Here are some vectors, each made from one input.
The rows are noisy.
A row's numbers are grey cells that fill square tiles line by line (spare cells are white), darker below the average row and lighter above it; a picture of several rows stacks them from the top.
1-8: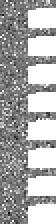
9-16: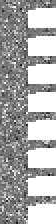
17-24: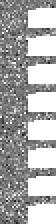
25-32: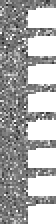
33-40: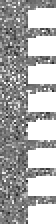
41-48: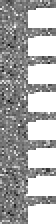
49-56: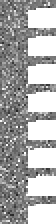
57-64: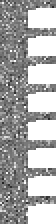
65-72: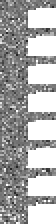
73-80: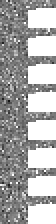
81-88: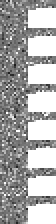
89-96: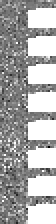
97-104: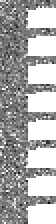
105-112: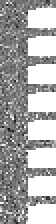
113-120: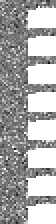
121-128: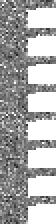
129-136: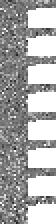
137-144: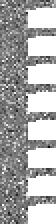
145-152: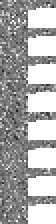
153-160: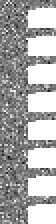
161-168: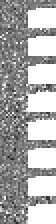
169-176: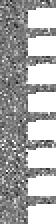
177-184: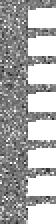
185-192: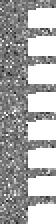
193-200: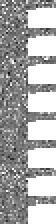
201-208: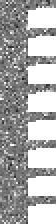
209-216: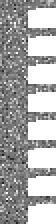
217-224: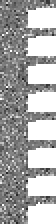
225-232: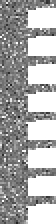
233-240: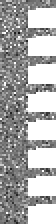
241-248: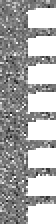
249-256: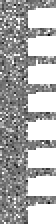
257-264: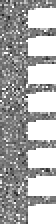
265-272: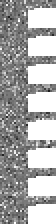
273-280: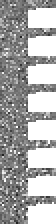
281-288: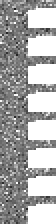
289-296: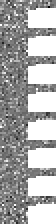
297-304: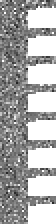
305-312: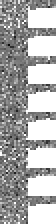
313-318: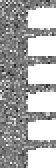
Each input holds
either a point on a 9-point line, or a node of a 19-node tree.
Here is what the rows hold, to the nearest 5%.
About 35% of them hold a point on a 9-point line. The rest hold a node of a 19-node tree.
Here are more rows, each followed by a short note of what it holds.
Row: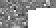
a node of a 19-node tree
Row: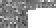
a node of a 19-node tree
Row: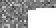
a node of a 19-node tree
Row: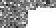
a point on a 9-point line
